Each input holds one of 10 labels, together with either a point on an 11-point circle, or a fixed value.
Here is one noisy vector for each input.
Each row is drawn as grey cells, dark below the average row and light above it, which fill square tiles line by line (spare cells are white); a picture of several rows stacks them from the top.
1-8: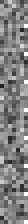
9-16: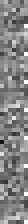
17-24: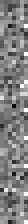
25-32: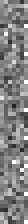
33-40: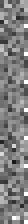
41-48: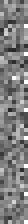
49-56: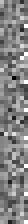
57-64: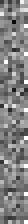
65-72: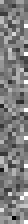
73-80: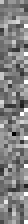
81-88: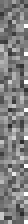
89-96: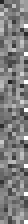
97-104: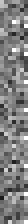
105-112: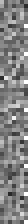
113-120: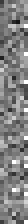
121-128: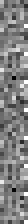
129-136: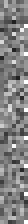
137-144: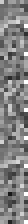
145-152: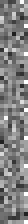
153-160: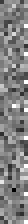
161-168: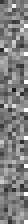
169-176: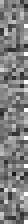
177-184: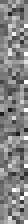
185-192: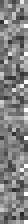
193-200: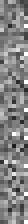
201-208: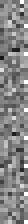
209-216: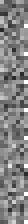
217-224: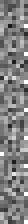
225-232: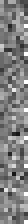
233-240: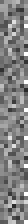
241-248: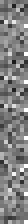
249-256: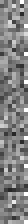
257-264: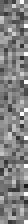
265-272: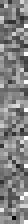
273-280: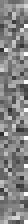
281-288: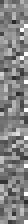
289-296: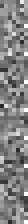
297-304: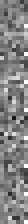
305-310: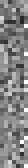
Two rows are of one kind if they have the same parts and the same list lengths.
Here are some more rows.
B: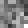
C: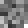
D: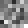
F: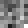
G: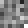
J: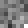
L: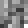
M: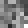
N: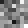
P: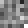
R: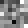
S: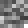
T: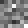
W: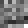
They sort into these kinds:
B, C, F, G, J, M, P
D, L, N, R, S, T, W

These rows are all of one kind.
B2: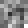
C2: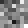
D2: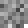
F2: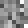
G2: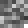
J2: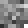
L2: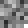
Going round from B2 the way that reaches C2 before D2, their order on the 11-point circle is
B2, G2, C2, F2, J2, D2, L2.
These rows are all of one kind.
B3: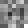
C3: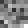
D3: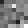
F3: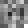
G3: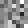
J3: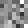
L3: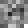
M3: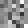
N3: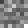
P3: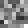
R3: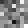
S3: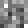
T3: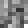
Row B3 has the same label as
F3, L3, S3 and T3.
